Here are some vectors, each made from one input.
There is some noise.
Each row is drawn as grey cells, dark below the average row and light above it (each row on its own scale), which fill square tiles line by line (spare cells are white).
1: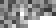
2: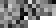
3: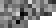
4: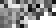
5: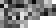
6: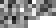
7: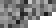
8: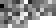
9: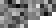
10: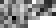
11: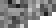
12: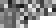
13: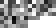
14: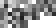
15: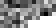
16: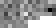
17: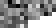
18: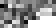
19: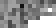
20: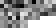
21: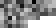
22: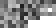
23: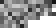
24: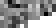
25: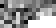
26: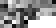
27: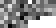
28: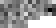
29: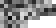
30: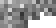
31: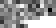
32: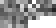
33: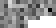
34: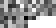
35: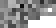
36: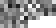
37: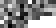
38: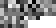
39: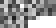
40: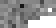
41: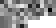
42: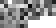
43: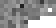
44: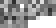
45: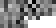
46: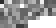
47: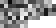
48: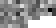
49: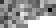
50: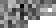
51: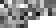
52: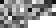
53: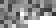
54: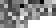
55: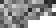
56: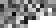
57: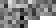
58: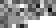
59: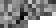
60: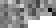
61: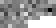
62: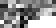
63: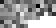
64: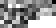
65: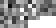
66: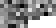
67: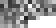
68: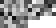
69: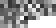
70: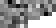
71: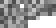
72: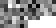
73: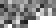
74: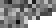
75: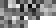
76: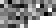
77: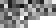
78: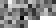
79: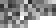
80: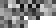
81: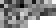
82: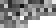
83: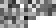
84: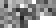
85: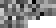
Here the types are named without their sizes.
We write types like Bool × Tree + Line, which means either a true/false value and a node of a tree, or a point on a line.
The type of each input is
Bool × Line.
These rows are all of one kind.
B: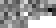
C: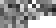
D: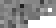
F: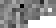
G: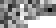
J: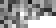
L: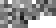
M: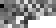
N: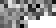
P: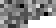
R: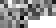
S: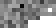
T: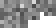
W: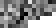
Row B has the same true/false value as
G, J and N.
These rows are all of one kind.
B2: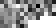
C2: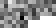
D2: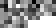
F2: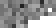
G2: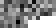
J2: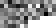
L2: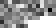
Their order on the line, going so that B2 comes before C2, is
B2, L2, C2, D2, F2, J2, G2.
